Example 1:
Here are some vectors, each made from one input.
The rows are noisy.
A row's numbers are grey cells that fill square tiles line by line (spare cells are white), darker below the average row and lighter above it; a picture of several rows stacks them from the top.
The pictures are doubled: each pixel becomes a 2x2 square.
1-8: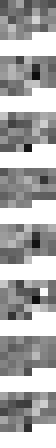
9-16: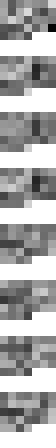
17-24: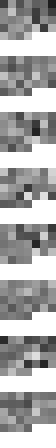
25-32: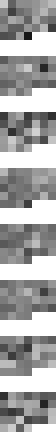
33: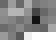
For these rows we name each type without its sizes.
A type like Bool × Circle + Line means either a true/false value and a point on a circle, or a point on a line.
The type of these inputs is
Line.
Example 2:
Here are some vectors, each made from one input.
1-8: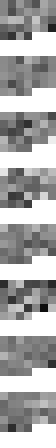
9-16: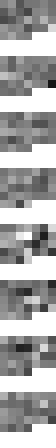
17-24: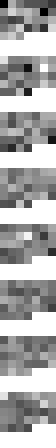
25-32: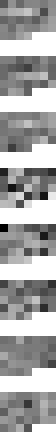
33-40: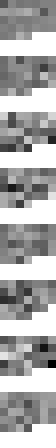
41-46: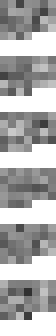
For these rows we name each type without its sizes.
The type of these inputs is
Circle.
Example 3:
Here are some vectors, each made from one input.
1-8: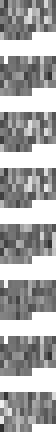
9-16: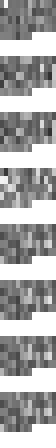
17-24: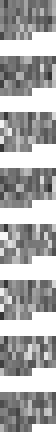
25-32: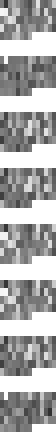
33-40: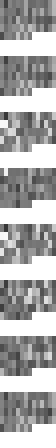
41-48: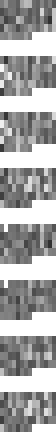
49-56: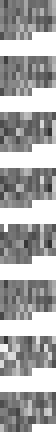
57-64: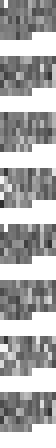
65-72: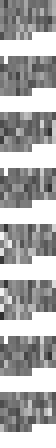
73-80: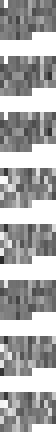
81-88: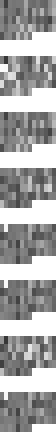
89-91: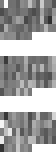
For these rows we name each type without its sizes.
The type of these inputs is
Line.
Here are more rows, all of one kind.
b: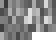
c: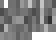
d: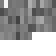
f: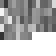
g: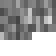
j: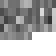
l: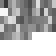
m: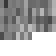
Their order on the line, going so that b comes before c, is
b, g, d, c, j, m, f, l.
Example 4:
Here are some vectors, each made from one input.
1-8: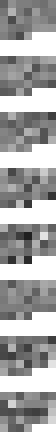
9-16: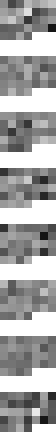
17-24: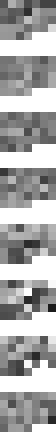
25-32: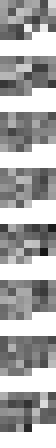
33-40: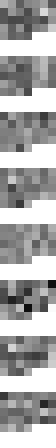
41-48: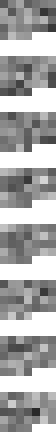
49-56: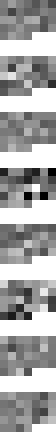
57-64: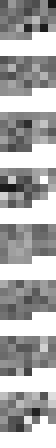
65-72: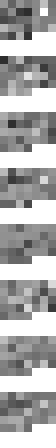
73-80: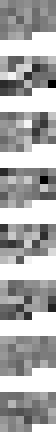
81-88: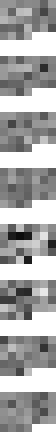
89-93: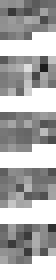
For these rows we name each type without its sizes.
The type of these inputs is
Bool × Bool × Bool × Bool.
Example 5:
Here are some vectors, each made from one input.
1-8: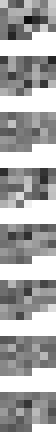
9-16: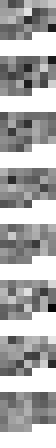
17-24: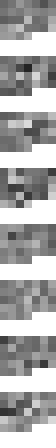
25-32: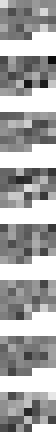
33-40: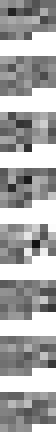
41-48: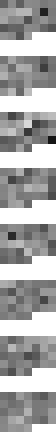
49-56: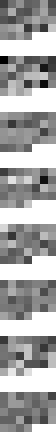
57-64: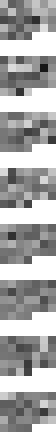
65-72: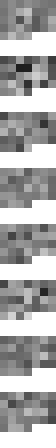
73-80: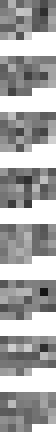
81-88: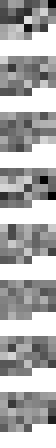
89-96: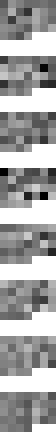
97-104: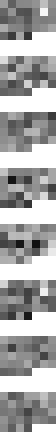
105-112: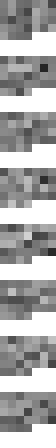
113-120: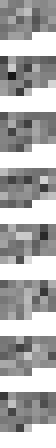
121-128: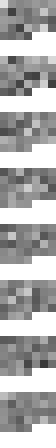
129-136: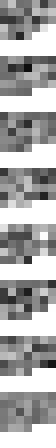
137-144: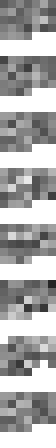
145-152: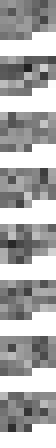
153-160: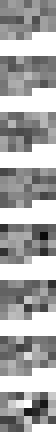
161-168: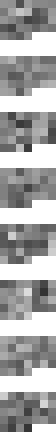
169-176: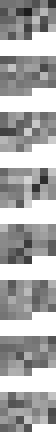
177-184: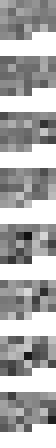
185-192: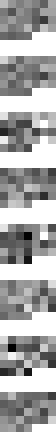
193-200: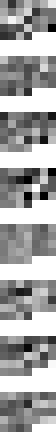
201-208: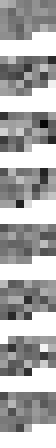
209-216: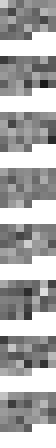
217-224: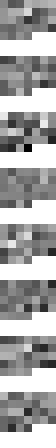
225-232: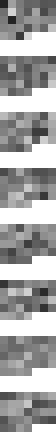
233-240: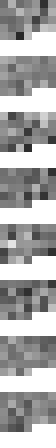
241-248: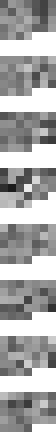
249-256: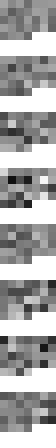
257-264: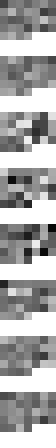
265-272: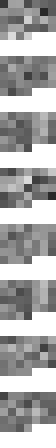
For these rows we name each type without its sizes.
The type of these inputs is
Bool × Bool × Bool × Bool.
